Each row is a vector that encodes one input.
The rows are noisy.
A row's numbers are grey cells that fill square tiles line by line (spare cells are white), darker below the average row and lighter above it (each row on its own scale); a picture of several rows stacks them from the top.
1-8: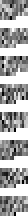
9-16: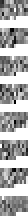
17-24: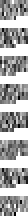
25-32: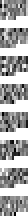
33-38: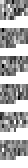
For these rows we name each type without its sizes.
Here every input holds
a label.
